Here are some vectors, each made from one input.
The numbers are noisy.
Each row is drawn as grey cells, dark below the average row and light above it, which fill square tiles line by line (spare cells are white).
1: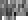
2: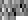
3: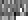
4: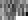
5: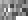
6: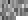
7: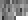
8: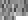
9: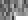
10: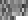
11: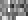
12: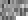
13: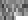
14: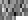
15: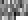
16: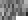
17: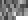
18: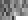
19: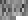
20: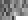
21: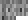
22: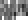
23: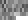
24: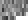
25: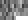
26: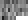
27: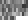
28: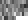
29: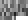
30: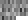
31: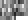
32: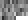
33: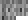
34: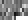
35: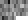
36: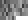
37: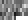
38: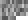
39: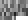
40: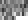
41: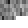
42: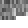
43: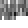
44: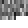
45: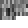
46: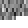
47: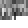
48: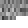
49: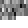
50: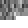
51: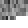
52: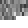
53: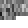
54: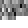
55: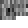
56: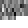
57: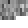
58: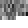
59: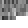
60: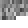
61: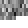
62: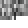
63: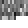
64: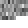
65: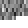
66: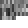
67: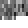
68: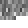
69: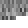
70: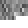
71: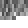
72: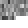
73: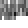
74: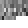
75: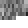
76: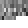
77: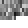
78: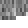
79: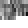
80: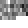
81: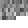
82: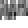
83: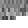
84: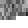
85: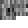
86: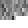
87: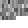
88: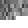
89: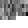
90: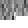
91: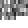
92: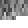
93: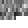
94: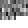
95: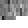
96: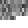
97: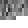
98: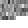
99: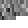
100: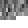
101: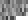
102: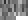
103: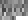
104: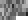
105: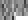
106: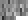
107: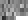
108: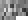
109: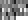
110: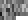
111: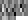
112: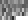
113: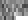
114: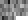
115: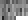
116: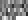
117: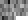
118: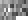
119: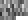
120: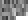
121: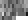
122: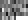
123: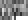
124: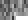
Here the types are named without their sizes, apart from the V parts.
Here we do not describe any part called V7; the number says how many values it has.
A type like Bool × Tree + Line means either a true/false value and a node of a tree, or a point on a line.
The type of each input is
Bool × Bool × Bool × Bool × (Tree + V7).
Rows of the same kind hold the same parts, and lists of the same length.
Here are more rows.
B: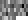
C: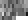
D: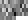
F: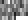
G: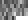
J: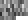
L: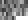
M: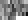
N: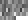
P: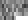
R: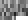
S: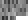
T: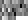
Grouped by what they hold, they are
B, C, D, F, J, M, R, T
G, L, N, P, S

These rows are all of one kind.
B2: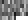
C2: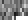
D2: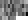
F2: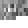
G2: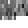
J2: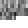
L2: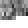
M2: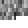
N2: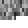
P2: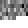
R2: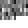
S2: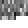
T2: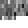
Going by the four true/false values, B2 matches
D2, G2, P2 and T2.
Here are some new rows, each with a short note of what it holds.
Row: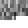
four true/false values and a value of V7
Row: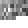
four true/false values and a value of V7
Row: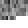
a node of a tree and four true/false values
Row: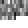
four true/false values and a value of V7
